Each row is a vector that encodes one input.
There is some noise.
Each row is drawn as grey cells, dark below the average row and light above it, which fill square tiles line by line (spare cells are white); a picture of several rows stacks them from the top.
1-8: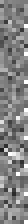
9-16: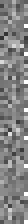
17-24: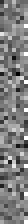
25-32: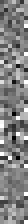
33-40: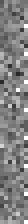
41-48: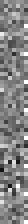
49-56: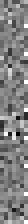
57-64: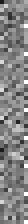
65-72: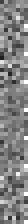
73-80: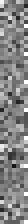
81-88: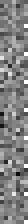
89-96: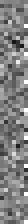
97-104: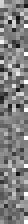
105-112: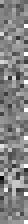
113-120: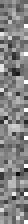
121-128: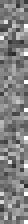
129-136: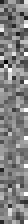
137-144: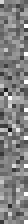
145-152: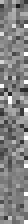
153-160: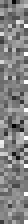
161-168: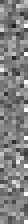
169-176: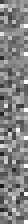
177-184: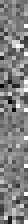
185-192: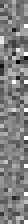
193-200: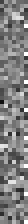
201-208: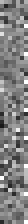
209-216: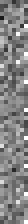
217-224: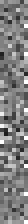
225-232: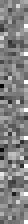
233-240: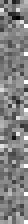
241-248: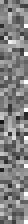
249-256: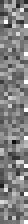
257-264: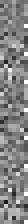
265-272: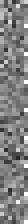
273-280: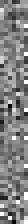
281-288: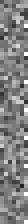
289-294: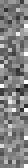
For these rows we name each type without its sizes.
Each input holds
a node of a tree.
